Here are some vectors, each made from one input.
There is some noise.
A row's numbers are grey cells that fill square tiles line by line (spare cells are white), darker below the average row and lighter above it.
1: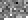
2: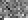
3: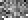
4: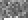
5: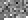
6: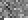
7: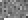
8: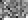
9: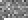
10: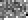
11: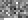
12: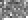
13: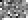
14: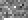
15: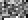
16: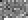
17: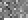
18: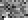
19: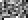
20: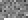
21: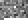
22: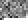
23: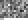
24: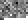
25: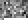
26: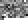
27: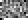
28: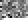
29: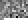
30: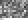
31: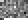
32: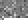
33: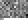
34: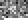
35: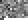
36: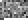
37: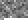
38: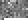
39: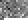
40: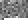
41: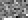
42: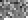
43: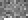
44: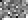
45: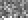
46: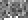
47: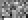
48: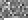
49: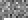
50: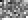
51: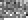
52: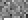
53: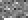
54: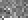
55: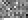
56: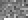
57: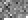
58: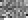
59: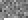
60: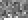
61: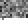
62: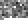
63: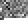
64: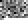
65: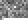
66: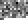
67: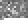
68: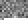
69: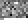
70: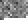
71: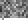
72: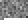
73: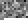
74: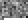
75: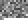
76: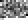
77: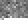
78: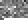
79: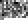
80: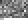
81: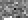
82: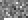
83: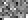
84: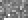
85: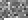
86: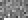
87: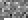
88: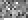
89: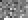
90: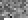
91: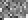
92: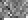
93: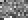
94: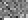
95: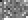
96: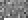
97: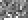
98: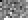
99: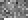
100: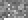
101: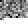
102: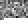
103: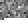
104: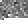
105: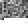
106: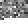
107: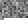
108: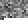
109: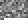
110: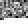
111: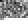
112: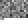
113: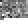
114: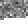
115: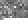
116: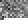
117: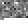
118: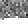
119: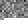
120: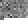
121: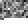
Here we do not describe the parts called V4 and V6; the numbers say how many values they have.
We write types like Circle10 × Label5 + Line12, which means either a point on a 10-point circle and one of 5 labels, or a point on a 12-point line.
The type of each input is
Bool × Bool × Bool × Bool + (Line5 + V4) × V6.
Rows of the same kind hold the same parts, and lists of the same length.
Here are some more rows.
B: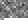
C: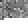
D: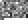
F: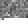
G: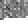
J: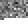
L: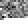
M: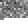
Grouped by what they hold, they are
B, D, F
C, J, M
G, L

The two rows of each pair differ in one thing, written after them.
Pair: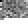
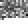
the value of V6
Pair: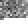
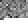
the value of V6
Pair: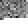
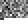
the place on the 5-point line
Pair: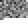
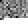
the place on the 5-point line
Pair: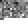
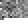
the value of V6
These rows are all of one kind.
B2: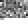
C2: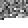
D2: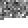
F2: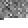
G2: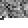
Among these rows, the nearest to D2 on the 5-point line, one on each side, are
F2 and G2.
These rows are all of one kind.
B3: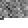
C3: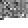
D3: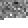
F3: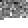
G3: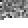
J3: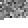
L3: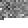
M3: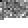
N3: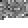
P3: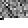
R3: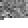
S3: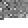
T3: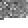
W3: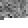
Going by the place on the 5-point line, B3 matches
J3, R3 and W3.
